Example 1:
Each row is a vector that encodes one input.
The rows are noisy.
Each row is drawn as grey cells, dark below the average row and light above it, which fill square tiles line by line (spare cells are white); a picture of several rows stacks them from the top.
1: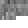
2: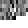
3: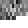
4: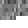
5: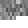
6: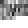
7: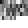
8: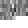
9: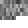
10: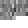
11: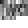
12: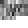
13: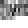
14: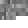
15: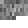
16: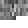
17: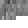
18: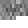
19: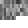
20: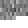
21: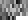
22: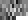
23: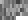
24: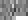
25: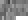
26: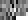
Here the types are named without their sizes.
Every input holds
a point on a line.
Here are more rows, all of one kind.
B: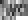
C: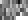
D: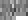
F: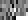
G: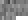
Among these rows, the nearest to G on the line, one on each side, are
C and D.
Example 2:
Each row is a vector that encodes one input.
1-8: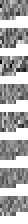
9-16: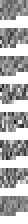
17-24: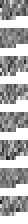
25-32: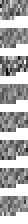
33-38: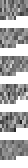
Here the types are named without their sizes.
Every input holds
a node of a tree.
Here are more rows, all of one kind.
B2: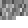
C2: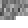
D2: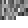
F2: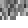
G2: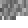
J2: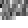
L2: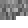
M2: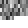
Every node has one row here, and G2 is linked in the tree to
C2 and F2.
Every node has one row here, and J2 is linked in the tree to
M2.
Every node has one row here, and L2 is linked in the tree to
C2 and M2.
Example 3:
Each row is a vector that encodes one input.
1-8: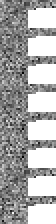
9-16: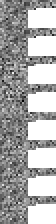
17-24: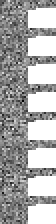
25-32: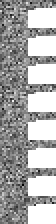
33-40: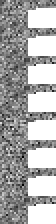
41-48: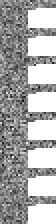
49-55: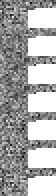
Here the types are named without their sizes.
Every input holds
a point on a line.
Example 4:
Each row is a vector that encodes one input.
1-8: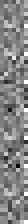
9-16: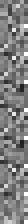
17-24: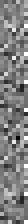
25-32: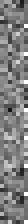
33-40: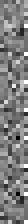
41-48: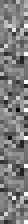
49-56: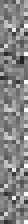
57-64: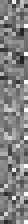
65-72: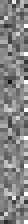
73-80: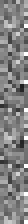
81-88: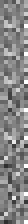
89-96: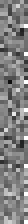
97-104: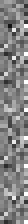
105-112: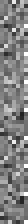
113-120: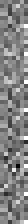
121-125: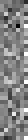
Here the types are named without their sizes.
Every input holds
a point on a line.
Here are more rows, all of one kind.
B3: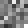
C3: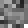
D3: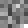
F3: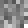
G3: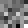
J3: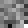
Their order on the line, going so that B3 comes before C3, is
B3, J3, D3, G3, C3, F3.
